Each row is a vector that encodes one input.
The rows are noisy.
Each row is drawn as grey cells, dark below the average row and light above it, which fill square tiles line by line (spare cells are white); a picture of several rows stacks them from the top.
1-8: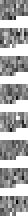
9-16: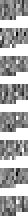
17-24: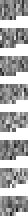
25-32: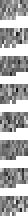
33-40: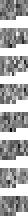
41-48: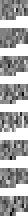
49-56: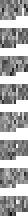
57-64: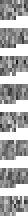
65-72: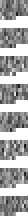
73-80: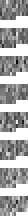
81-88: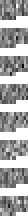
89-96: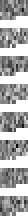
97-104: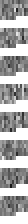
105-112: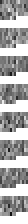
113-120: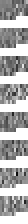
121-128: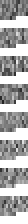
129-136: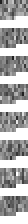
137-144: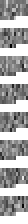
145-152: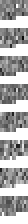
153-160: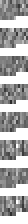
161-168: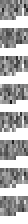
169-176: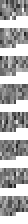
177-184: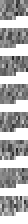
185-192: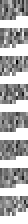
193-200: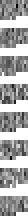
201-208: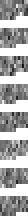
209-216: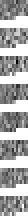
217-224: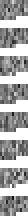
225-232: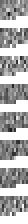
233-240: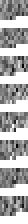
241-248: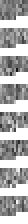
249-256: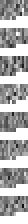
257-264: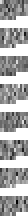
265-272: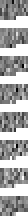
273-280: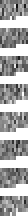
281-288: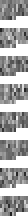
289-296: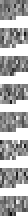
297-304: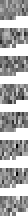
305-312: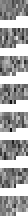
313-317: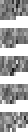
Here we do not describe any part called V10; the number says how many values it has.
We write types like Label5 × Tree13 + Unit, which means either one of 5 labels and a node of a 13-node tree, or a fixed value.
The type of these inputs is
Bool × Circle8 × V10.
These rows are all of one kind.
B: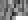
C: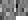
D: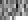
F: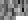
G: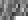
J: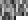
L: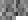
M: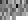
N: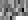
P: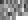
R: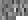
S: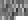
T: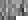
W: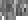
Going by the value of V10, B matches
D, G, P and S.
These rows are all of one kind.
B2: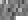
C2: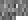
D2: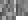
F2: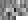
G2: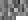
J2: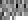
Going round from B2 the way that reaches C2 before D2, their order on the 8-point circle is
B2, C2, F2, G2, J2, D2.
